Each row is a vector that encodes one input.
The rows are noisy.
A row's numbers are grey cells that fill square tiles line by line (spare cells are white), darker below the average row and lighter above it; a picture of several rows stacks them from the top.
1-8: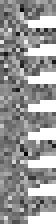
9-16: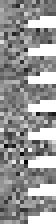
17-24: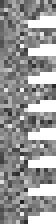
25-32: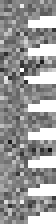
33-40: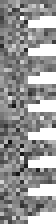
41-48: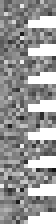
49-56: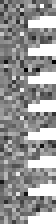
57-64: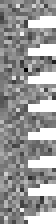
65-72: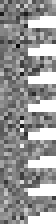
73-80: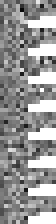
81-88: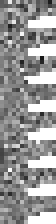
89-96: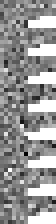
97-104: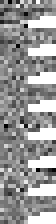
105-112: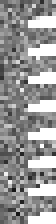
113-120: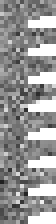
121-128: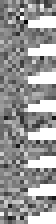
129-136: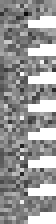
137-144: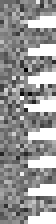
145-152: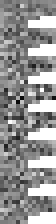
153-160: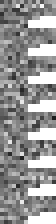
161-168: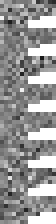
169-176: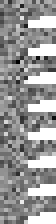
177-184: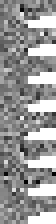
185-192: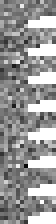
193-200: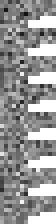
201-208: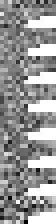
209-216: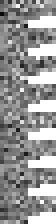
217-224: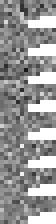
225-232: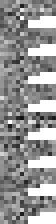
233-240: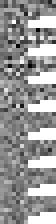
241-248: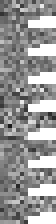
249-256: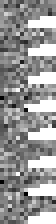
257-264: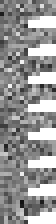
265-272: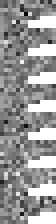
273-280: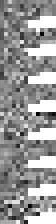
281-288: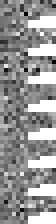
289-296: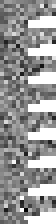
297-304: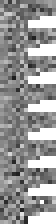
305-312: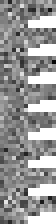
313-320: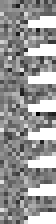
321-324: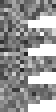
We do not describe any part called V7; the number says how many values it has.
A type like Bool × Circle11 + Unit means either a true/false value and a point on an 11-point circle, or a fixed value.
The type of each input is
(Label6 + Line5) × V7 + List3(Circle6).
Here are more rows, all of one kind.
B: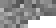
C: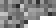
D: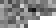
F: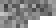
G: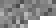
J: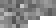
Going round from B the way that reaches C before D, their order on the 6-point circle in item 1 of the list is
B, J, C, F, D, G.
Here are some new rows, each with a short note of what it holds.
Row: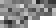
the empty list
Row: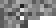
a point on a 5-point line and a value of V7
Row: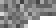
a list of two items
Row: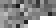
a list of three items
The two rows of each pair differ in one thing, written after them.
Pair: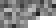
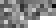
the label
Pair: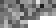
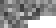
the value of V7
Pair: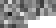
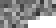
the value of V7
